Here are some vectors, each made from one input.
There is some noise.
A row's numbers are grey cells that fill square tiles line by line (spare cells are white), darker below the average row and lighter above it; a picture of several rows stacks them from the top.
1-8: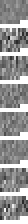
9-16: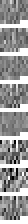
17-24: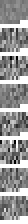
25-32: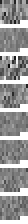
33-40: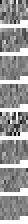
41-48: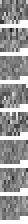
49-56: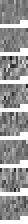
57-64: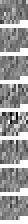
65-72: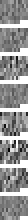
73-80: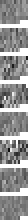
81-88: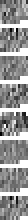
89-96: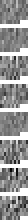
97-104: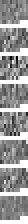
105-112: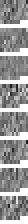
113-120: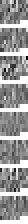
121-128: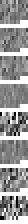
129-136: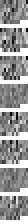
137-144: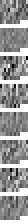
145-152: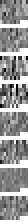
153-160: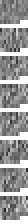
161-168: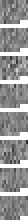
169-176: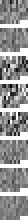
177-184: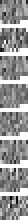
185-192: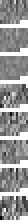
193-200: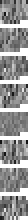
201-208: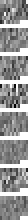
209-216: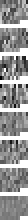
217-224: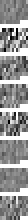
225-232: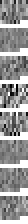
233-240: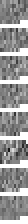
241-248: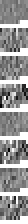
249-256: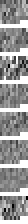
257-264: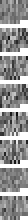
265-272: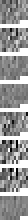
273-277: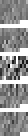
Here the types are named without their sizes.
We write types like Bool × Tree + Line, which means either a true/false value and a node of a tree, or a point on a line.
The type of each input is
Line.
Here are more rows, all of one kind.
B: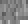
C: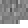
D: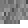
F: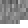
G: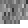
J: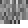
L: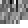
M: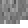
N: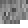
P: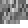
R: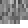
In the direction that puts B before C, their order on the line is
R, B, P, M, C, F, N, J, D, L, G.
